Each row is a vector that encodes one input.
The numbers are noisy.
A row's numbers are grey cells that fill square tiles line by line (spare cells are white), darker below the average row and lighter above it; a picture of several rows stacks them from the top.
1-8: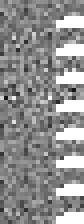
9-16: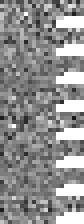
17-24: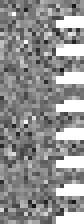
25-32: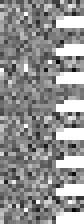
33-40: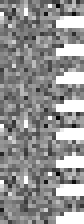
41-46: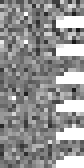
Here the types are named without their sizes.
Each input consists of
a point on a line, together with either a fixed value, or a node of a tree.
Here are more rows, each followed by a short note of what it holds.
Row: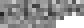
a point on a line and a node of a tree
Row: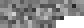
a point on a line and a node of a tree
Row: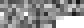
a point on a line
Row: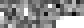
a point on a line
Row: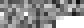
a point on a line
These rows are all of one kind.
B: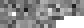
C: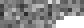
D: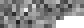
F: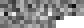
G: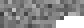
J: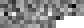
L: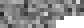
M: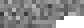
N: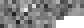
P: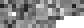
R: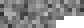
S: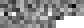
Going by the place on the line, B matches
G and M.
